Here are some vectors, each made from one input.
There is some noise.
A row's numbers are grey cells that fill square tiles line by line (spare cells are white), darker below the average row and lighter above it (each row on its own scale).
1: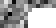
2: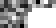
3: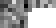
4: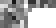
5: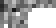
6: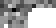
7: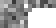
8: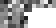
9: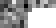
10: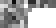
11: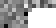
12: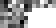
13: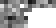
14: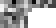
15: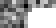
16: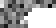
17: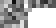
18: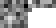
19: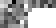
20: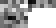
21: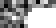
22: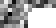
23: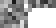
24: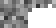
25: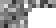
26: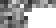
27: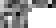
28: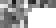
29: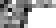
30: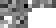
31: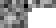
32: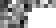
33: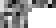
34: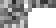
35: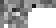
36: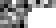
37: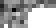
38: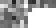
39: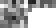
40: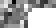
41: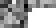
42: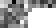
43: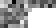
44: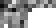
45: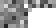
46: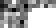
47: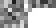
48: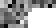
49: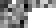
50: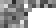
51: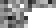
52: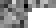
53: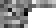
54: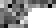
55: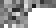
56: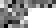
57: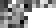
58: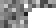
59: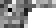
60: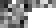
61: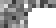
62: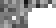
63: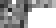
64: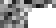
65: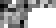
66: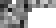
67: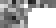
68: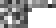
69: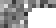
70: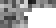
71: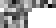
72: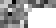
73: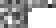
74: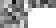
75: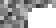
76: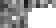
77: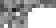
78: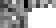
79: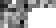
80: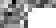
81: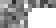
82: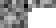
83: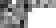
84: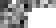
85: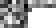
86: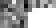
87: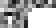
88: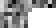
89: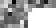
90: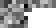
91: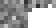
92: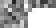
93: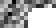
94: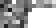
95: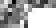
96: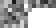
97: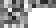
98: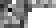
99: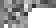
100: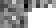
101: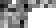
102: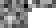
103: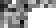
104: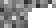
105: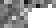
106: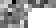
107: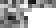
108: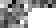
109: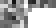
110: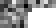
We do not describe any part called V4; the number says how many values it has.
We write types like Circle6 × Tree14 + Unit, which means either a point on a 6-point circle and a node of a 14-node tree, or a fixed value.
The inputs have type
(Bool × Bool × Bool × Label5 × V4 × V4 + Unit) × Label5.
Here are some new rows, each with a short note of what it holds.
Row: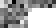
two labels (each one of 5), three true/false values and two values of V4
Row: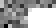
two labels (each one of 5), three true/false values and two values of V4
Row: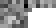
one of 5 labels
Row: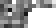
two labels (each one of 5), three true/false values and two values of V4
